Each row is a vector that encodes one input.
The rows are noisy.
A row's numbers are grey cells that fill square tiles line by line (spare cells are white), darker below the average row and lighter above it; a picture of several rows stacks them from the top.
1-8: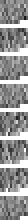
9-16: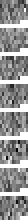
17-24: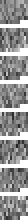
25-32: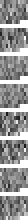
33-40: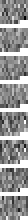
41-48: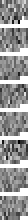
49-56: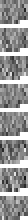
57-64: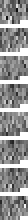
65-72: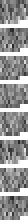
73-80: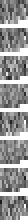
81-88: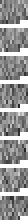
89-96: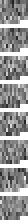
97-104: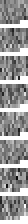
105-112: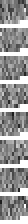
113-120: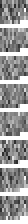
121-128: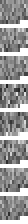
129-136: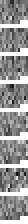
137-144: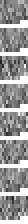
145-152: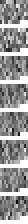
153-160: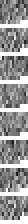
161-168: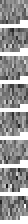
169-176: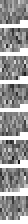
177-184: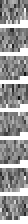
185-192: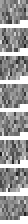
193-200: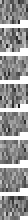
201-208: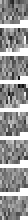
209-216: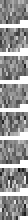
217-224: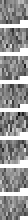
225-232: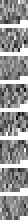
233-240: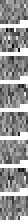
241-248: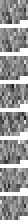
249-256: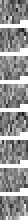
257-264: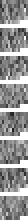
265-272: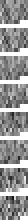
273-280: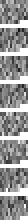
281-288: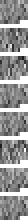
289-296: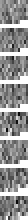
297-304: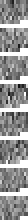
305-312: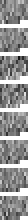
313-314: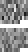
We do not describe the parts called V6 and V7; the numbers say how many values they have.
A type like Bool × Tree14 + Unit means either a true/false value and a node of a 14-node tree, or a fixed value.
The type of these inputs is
Bool × Circle10 + Unit + V6 × V7.
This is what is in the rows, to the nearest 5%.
About 50% of them hold a point on a 10-point circle and a true/false value. A few of them hold a fixed value. The rest hold a value of V6 and a value of V7.
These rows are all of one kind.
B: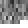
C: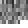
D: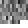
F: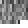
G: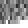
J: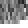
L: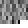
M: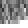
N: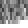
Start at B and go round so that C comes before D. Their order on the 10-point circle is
B, M, N, G, C, F, L, D, J.
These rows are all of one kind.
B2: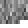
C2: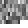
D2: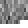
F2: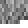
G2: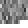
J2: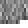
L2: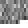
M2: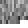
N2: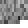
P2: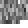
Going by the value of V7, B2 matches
D2, F2 and M2.
